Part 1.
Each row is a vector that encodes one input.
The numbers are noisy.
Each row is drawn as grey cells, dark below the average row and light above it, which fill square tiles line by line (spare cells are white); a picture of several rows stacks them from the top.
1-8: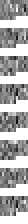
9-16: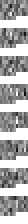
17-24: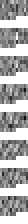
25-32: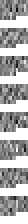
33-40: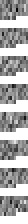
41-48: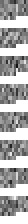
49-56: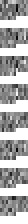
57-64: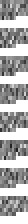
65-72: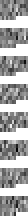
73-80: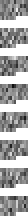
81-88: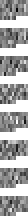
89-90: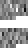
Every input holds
a point on a 9-point circle and a true/false value.
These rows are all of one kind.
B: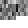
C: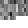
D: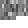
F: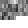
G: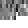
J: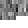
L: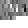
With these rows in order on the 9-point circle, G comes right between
C and J.
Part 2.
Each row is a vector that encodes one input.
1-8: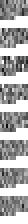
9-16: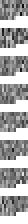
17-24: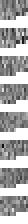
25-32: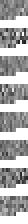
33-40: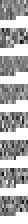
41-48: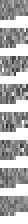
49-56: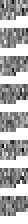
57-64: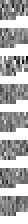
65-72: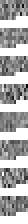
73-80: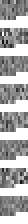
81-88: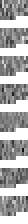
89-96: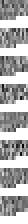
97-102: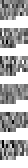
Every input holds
either a node of an 11-node tree, or three true/false values.
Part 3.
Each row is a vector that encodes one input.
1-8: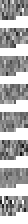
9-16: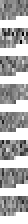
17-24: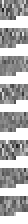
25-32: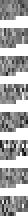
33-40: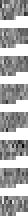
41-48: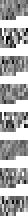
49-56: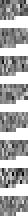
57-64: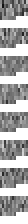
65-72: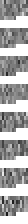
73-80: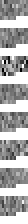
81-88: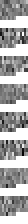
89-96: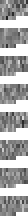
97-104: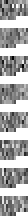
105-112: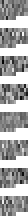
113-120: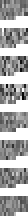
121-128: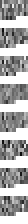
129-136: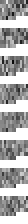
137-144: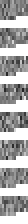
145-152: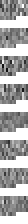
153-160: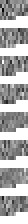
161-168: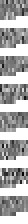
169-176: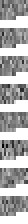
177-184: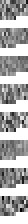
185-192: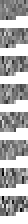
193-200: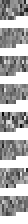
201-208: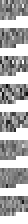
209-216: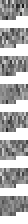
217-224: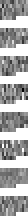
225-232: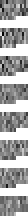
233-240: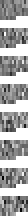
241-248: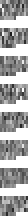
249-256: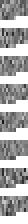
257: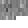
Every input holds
a node of an 11-node tree, together with either a fixed value, or three true/false values.
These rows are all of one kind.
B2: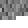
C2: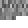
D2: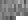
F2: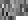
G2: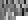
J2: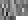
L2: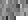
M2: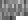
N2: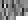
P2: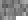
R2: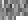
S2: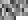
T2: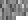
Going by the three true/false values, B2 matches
N2 and R2.
